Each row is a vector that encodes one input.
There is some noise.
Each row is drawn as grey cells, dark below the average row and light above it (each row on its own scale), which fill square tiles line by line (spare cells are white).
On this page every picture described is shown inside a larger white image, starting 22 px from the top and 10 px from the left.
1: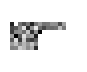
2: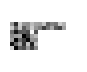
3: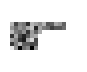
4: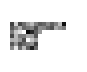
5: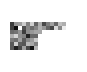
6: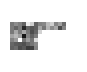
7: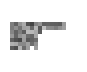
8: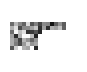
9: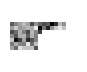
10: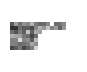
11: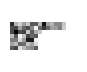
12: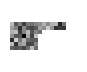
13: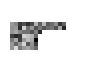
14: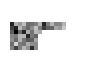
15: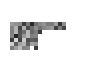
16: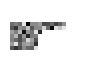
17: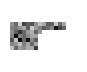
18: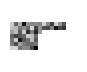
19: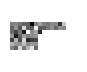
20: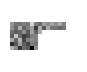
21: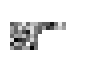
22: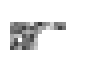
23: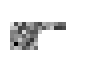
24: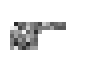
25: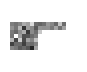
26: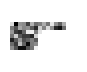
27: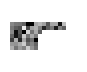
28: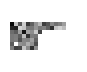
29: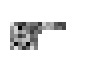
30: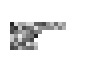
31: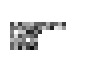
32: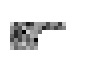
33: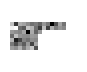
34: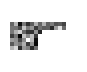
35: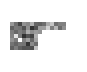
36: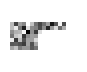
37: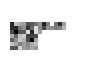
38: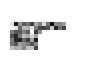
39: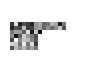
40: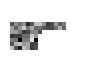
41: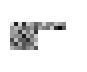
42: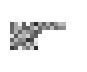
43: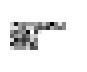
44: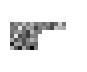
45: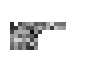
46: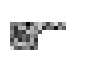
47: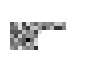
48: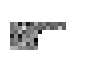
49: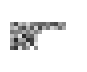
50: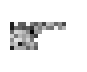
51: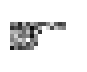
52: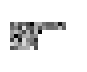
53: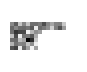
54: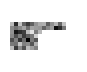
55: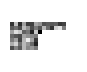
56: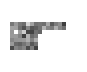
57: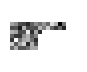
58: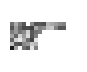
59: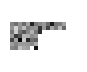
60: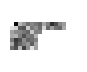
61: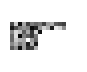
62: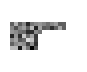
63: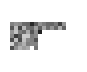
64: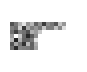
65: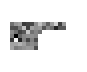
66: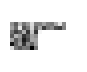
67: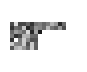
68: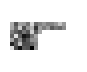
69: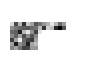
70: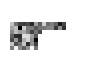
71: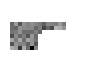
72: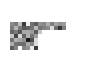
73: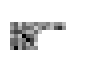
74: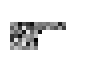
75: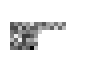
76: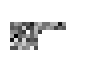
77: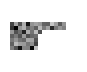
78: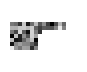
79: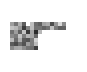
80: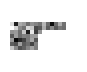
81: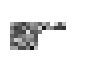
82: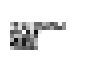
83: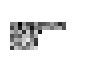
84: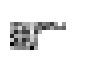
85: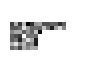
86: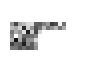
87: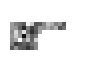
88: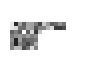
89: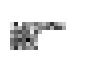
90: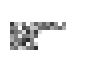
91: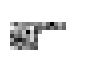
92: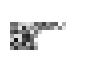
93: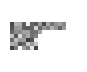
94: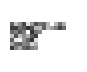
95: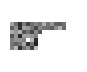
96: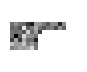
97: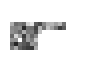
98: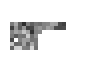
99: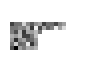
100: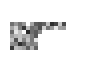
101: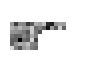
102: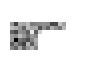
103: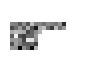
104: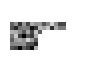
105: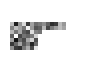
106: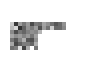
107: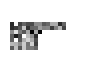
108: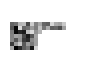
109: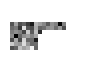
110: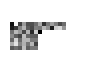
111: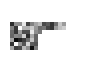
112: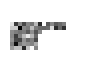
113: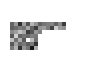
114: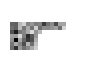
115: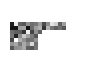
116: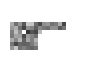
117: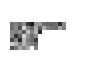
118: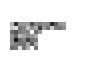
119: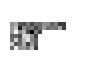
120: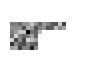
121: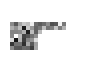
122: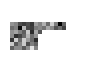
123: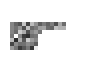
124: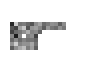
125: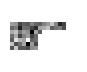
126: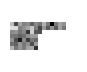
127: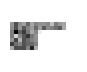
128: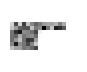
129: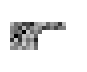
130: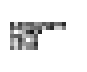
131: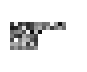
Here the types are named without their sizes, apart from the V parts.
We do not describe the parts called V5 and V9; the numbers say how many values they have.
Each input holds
a value of V9, together with either a point on a line, or a true/false value and a value of V5.
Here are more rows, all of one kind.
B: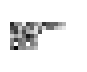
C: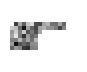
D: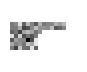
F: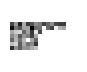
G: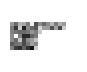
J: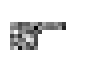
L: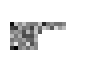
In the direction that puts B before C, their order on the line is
F, J, G, D, L, B, C.
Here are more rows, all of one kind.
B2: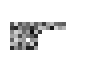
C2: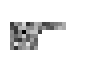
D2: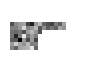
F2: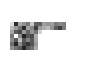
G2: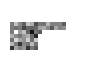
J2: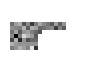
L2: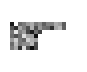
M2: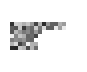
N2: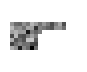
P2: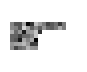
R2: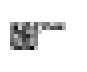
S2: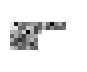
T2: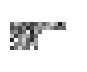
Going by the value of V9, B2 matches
G2, M2 and R2.
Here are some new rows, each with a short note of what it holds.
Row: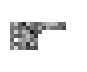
a true/false value, a value of V5 and a value of V9
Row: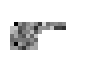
a point on a line and a value of V9
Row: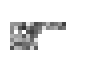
a point on a line and a value of V9
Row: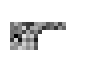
a true/false value, a value of V5 and a value of V9
